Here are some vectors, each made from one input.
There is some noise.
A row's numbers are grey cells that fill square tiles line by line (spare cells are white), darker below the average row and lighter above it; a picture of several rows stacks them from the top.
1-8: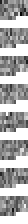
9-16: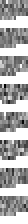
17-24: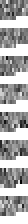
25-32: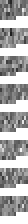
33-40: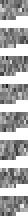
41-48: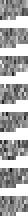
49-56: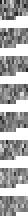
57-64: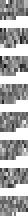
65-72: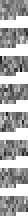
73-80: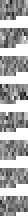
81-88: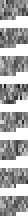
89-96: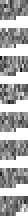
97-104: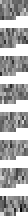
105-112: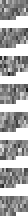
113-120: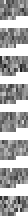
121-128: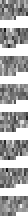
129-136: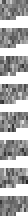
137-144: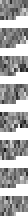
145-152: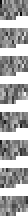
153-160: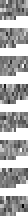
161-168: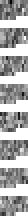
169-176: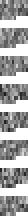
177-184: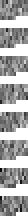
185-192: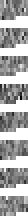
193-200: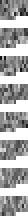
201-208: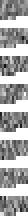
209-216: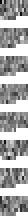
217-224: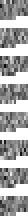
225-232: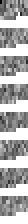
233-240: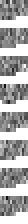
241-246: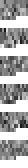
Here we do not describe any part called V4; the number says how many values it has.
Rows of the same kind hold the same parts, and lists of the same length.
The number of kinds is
3.
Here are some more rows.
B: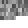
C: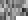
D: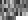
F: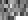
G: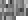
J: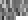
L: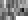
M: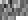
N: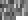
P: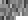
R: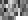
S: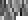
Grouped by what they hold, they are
B, J, M, N, P
C, G, L
D, F, R, S

